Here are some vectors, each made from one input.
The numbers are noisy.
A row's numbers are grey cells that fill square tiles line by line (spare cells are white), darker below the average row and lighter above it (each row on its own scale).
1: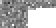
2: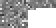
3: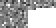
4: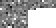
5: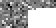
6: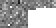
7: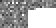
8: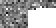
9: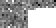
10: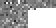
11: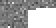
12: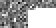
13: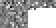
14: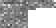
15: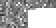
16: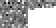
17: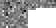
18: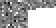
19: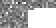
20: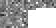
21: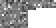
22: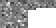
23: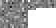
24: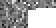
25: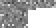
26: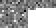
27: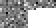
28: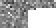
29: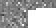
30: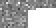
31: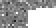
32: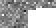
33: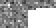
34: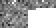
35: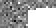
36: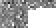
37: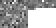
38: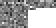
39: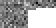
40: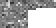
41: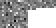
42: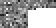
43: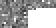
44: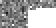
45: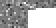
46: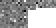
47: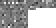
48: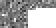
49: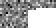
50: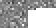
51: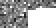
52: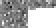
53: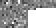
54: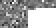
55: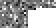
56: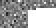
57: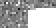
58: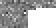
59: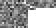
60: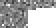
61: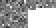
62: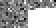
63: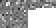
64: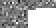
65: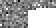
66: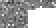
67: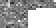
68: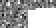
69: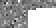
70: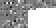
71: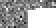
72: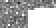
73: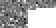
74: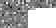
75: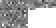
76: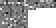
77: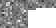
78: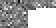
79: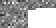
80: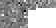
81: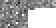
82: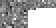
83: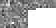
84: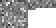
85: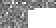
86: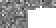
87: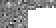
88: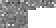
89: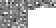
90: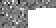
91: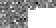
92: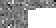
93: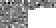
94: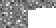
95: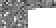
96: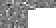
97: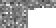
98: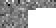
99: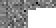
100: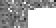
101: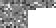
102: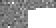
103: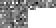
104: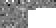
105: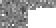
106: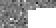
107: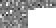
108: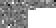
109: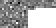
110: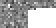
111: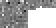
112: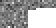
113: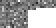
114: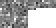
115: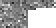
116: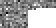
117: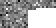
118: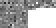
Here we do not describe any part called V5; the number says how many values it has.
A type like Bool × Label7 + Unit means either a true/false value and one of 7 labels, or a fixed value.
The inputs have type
Bool × Bool × Bool × (Tree8 + V5).
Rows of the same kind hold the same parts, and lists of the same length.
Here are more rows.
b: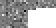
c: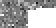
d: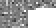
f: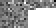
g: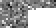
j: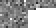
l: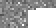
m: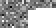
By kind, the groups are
b, c, f, g, j
d, l, m

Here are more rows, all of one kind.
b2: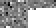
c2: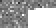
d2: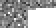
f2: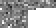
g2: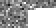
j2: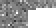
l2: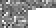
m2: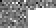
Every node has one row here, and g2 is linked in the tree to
l2.
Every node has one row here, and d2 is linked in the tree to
f2 and j2.
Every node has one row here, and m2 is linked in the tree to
c2 and f2.
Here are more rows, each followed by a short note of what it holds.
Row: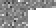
a node of an 8-node tree and three true/false values
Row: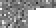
a node of an 8-node tree and three true/false values
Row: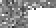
a node of an 8-node tree and three true/false values
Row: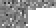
a node of an 8-node tree and three true/false values
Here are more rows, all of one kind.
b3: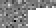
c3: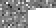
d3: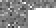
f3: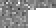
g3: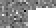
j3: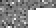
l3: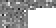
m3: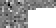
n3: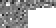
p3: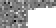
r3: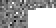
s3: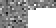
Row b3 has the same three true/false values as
l3 and n3.
